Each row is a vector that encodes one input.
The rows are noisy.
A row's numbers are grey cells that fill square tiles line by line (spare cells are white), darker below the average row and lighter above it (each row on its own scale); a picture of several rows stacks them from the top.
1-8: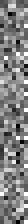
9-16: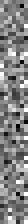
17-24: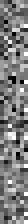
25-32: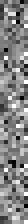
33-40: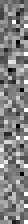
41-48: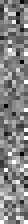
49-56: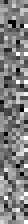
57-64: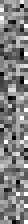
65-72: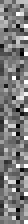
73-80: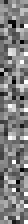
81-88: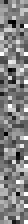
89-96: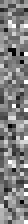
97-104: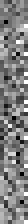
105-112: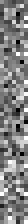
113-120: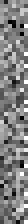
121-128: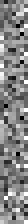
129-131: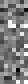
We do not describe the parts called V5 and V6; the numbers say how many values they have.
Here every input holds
either a node of a 7-node tree and a value of V5, or a true/false value and a value of V6.
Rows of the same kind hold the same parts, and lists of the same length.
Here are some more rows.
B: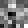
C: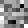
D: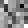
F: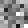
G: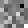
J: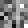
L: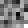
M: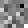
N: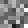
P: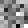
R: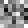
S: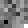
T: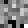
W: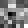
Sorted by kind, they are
B, C, D, F, G, J, M, N, P, R, T, W
L, S

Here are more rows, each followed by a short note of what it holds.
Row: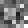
a node of a 7-node tree and a value of V5
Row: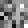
a true/false value and a value of V6
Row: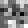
a node of a 7-node tree and a value of V5
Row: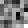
a node of a 7-node tree and a value of V5
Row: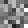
a true/false value and a value of V6
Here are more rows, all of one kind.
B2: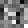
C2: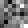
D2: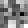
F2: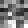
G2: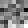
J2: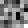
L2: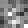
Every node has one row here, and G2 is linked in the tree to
J2 and L2.
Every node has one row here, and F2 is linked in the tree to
B2 and L2.
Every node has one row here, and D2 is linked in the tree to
C2.
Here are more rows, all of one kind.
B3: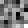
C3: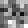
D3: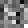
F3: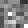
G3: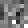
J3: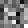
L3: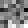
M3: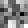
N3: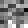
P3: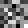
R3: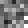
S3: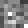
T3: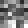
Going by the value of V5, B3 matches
D3, G3, J3 and R3.
